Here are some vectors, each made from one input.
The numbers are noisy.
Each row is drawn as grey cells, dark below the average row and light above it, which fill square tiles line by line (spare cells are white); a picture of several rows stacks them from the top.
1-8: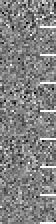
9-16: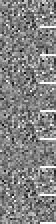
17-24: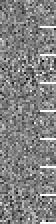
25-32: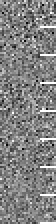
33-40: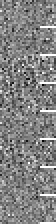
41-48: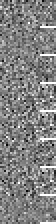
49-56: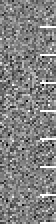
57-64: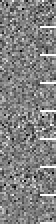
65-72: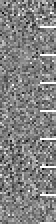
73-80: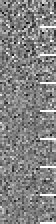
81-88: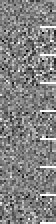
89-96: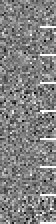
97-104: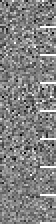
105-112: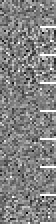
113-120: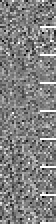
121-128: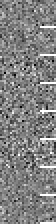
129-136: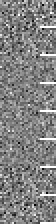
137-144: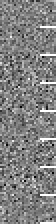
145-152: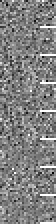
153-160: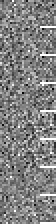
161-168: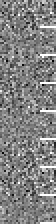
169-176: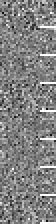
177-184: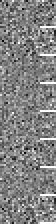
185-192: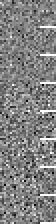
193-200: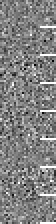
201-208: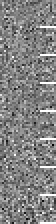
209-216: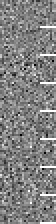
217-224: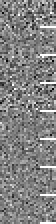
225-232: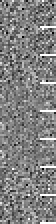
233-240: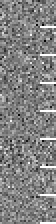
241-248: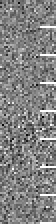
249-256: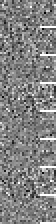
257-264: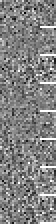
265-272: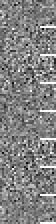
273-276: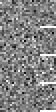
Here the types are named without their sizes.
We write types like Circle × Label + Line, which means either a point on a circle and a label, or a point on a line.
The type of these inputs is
Circle + Label + Tree.
